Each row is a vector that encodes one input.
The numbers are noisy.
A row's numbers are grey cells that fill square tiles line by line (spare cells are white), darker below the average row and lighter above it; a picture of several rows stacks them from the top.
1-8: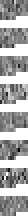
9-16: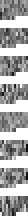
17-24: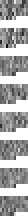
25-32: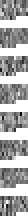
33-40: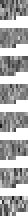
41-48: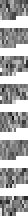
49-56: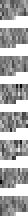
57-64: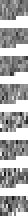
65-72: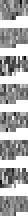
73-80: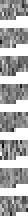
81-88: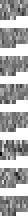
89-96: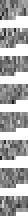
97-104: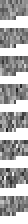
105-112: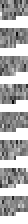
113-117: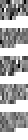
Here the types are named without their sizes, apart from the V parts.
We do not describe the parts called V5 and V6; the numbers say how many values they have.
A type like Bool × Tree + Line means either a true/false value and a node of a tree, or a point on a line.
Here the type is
(Line + Tree) × V5 + V6.
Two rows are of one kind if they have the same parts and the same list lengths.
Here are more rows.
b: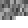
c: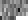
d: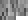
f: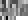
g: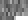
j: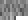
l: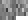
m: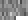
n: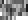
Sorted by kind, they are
b, c, g
d, j, l, m
f, n

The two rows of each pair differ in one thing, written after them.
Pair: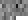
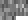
the place on the line
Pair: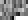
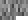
the value of V5
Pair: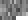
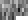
the place on the line
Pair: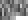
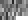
the place on the line
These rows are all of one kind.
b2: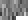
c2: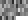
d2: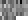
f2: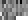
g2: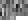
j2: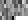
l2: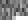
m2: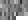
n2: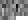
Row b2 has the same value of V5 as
d2, f2 and m2.
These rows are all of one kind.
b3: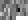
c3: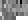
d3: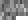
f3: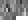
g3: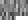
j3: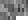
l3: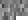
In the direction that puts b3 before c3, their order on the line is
b3, l3, d3, g3, c3, f3, j3.
